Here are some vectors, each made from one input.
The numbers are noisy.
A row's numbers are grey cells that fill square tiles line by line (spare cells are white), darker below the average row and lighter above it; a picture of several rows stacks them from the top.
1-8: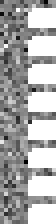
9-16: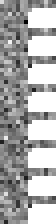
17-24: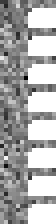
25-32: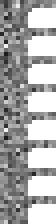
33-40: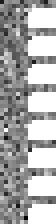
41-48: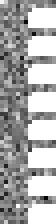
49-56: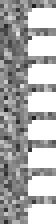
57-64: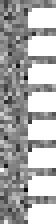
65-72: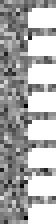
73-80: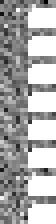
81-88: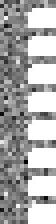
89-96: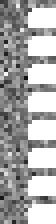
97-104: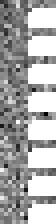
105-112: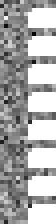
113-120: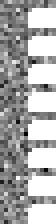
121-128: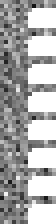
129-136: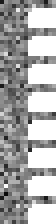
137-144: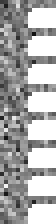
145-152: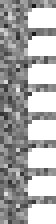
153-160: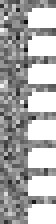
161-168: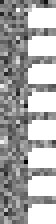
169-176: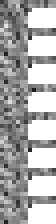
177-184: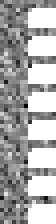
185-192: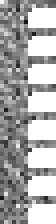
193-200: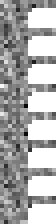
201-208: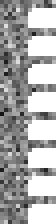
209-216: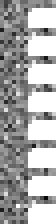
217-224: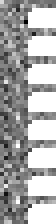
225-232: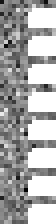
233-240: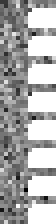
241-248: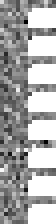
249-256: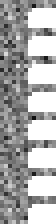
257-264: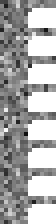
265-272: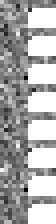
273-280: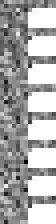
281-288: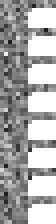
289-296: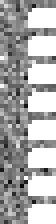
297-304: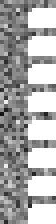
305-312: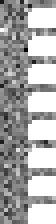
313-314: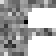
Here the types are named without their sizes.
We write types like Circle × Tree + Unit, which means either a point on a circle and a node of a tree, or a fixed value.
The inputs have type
Bool × (Circle + Line).
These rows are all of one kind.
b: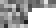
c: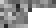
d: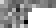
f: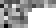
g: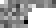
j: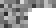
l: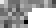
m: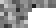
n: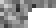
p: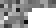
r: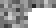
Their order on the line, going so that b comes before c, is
d, g, l, b, c, n, m, r, j, f, p.
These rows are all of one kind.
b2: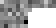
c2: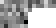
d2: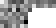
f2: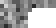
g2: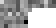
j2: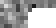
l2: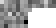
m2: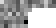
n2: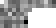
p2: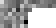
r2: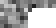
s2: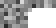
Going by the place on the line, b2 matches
c2, g2, l2 and m2.
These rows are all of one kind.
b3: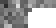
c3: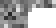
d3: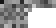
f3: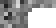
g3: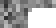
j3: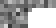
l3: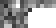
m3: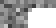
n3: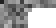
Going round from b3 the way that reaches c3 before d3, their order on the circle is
b3, f3, g3, c3, d3, n3, m3, j3, l3.
